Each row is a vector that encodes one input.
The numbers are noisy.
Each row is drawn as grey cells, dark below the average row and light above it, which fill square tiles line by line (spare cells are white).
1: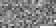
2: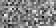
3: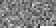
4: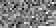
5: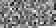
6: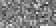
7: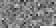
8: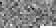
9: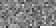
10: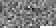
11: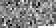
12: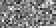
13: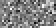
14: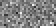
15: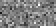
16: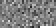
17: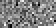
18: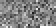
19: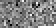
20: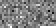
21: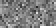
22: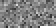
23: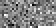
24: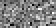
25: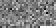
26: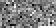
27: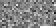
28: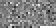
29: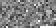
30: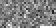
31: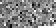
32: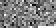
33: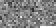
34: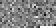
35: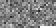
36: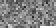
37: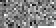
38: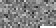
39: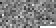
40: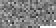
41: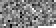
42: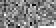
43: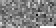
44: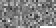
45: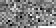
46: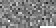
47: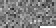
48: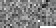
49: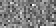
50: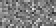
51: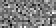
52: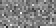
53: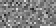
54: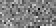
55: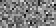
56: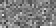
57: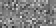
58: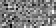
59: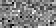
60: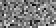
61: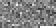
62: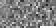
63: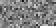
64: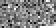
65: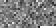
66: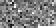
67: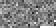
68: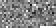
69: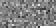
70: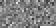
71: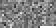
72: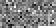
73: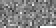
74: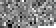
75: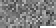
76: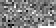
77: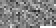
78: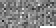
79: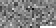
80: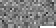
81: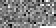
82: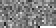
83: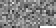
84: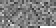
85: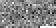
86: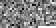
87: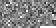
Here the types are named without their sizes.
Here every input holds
two labels, together with either a label, or three true/false values.
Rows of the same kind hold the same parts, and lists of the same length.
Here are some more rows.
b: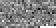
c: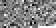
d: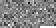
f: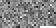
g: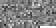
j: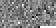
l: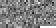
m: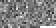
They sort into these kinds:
b, d, f, g, j, l, m
c

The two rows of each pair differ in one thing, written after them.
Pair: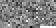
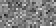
one of the three true/false values
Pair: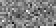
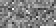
one of the three true/false values
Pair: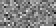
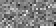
one of the three true/false values
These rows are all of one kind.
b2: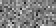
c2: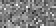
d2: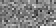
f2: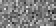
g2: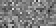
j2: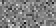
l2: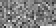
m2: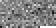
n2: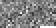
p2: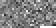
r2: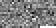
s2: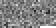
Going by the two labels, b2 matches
c2, f2, j2 and n2.
